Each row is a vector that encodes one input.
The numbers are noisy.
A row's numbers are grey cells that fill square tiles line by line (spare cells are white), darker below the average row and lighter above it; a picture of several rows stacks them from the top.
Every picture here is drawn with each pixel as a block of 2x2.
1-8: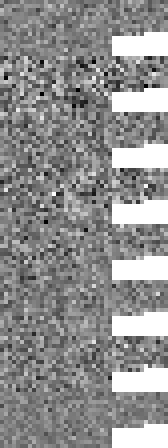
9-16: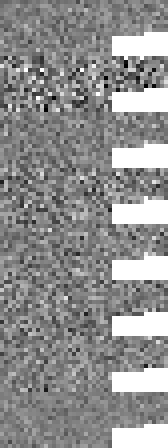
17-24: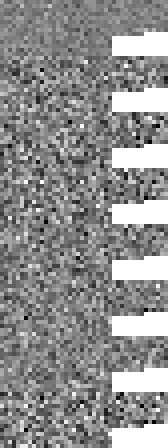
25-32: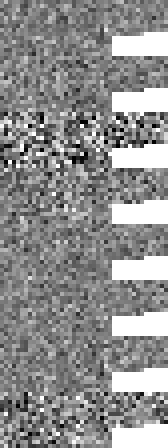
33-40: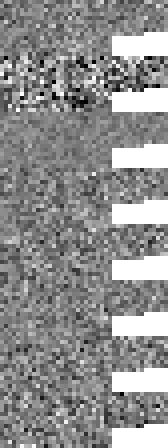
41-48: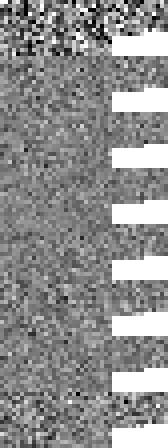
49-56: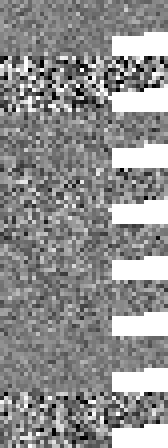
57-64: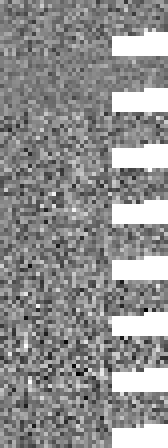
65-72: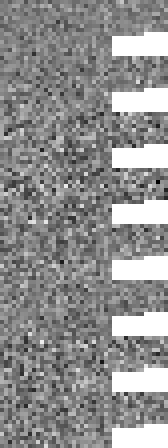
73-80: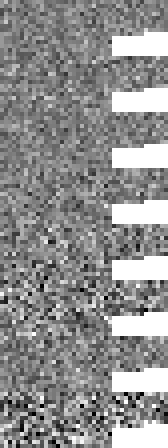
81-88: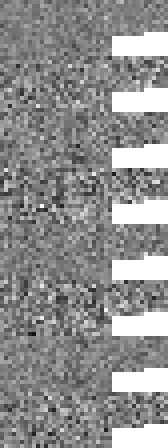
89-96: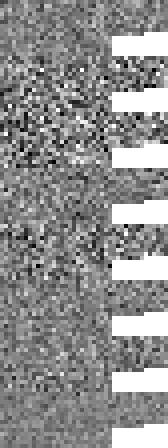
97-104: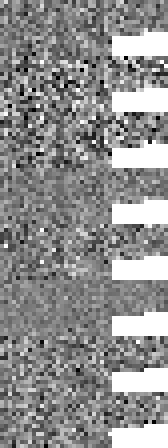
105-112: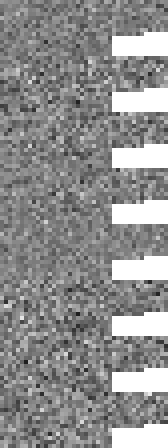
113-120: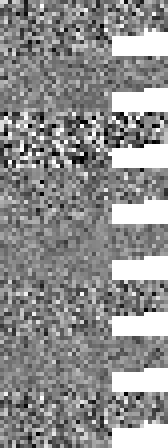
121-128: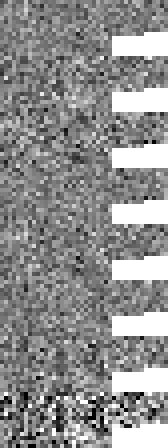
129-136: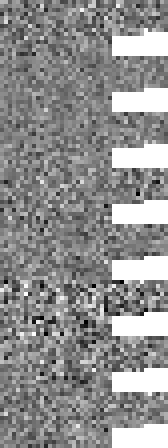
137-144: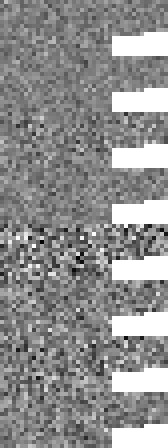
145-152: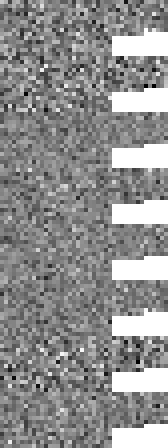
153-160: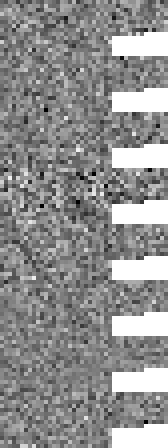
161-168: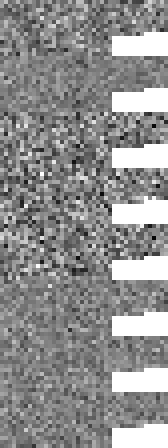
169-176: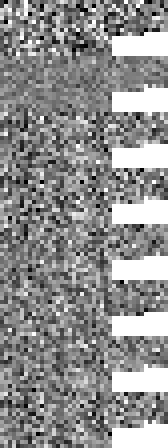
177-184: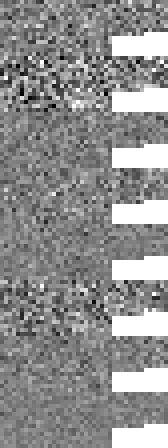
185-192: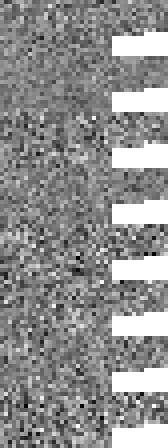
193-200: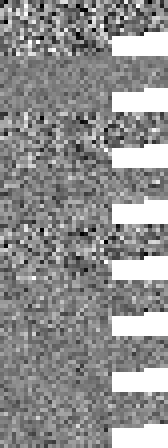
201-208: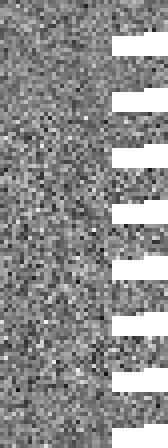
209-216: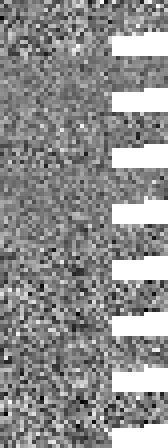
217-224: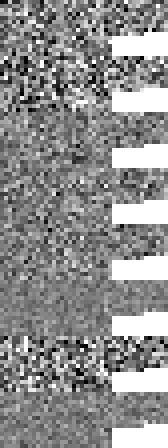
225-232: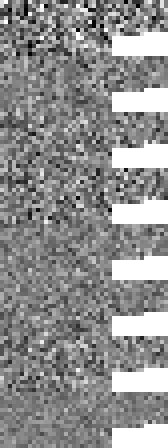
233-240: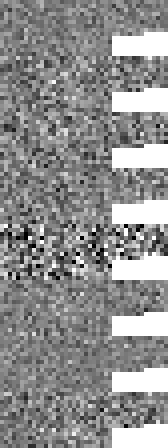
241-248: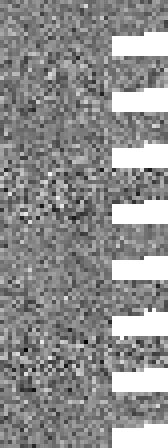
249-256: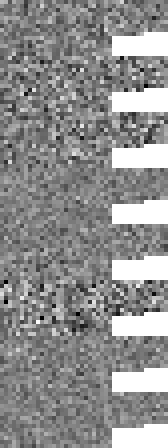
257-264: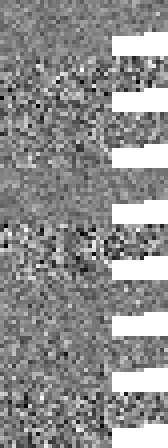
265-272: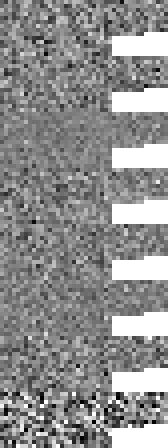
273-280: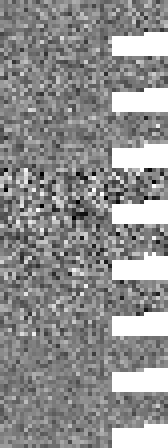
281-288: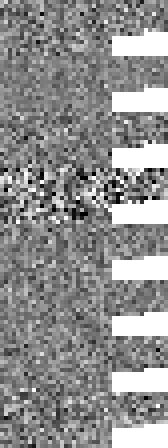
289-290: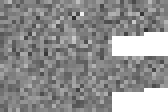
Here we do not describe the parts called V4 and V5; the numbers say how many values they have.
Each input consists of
either a point on an 8-point line, a value of V4 and a value of V5, or a list of up to two points on an 11-point circle.
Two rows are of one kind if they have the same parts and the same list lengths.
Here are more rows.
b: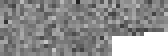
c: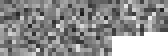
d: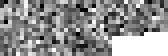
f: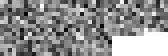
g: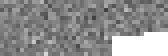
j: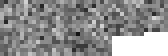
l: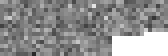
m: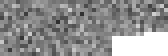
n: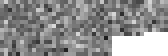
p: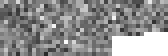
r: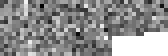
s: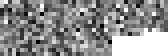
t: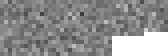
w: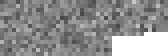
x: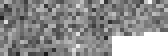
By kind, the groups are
b
c, l
d, f, g, j, m, r, s, t, w
n, p, x

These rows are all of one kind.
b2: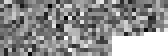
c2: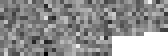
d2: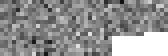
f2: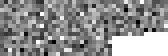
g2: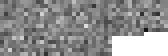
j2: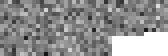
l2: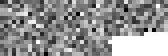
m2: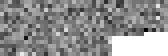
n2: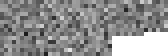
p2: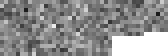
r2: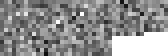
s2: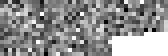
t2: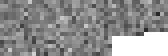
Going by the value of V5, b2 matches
l2, n2, p2 and t2.
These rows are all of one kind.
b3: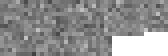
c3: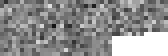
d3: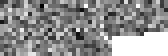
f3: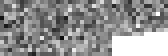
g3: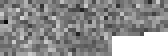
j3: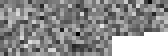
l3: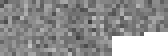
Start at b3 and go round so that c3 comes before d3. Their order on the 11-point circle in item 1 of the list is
b3, c3, d3, j3, f3, l3, g3.
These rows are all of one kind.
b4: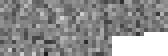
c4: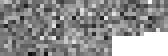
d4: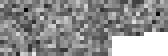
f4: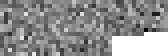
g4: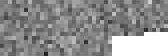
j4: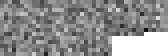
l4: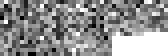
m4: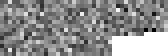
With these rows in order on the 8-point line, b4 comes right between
c4 and d4.
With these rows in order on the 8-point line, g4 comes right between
j4 and l4.
